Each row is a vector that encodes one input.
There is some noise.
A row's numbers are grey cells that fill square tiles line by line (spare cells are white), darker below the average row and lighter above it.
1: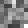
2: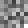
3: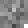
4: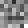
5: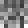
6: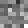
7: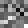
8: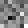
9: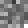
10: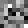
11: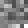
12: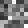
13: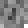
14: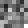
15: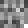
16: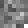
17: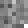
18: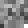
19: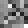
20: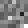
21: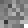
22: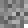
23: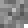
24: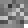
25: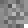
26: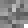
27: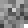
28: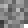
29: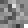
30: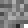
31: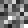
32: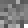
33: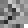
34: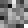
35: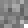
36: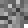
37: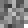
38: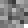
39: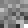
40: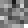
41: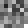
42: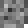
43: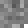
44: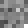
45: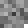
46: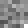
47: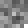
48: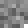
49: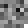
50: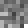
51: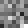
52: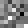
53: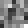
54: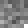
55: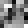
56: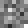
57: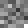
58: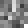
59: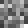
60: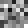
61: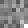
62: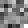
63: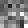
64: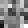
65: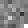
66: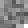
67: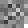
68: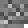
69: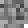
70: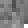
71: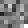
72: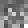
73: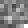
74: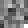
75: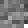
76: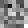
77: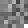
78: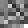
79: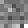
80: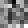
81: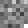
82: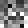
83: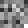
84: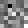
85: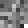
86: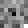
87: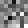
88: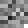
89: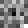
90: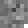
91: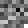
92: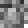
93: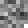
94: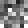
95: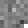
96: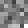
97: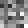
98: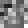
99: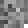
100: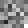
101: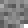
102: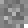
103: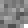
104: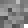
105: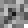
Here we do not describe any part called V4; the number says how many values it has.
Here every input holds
one of 9 labels, together with either three true/false values, or a value of V4.
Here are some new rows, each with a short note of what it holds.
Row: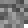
one of 9 labels and a value of V4
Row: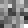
one of 9 labels and three true/false values
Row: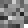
one of 9 labels and three true/false values
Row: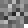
one of 9 labels and a value of V4
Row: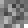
one of 9 labels and a value of V4
